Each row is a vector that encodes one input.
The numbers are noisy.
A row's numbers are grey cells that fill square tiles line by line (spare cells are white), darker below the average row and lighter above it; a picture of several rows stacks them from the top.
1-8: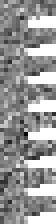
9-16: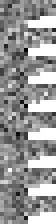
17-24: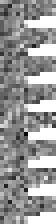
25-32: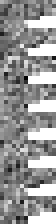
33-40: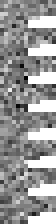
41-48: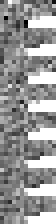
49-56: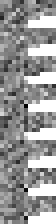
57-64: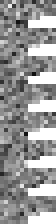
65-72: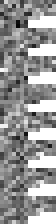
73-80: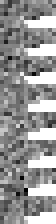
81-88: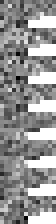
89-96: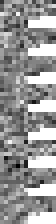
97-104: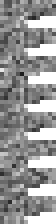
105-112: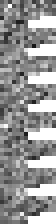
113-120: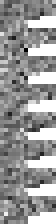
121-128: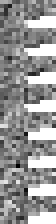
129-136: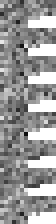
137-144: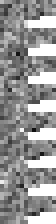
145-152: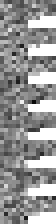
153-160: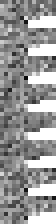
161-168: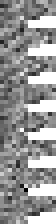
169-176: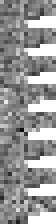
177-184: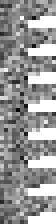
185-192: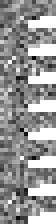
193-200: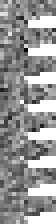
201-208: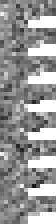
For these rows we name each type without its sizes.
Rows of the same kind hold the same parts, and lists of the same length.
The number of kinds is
6.
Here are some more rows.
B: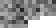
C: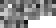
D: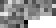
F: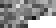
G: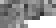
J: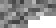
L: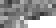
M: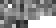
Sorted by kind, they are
B
C, D, M
F
G
J
L

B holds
a label, a point on a line and three true/false values.
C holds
a node of a tree and three true/false values.
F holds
a node of a tree.
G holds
two labels.
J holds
two labels and three true/false values.
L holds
a label and a point on a line.
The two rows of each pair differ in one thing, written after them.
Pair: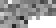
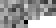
one of the three true/false values
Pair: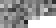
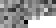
the label
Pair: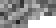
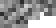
the label
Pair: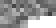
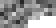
one of the three true/false values
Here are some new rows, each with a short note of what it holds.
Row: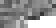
two labels
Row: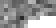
a label, a point on a line and three true/false values
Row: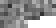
two labels
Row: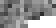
two labels
